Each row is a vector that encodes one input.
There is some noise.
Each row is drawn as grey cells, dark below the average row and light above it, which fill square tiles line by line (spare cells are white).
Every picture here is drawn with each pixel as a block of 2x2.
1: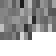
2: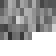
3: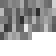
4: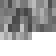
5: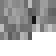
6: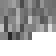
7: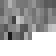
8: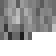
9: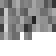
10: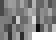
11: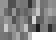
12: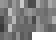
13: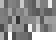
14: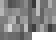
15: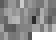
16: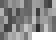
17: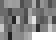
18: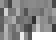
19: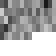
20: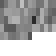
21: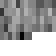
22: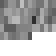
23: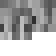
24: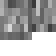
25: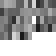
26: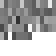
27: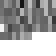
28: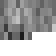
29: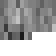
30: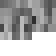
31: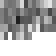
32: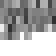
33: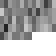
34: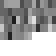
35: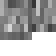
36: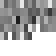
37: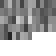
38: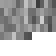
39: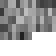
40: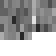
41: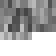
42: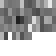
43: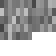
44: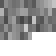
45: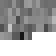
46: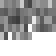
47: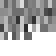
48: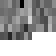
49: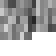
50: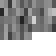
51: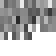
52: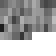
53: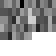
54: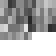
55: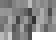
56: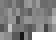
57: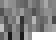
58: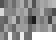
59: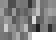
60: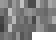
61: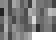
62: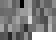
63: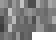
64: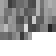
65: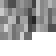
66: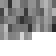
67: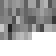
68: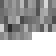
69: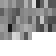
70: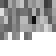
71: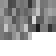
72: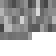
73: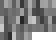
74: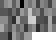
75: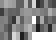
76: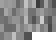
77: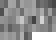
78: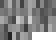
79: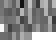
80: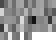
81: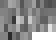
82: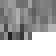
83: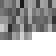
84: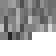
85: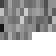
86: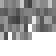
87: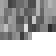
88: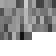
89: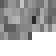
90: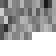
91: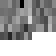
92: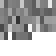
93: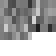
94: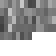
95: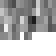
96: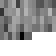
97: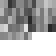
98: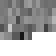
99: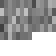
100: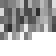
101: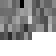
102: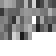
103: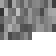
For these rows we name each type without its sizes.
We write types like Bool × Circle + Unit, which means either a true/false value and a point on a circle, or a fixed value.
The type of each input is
Bool × Bool × Bool × (Label + Line).
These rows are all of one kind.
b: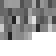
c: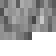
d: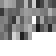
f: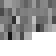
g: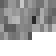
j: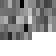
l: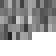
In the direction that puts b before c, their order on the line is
j, l, b, f, g, c, d.
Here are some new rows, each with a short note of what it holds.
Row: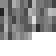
a label and three true/false values
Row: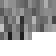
a point on a line and three true/false values
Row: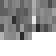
a label and three true/false values
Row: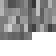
a label and three true/false values
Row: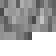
a point on a line and three true/false values
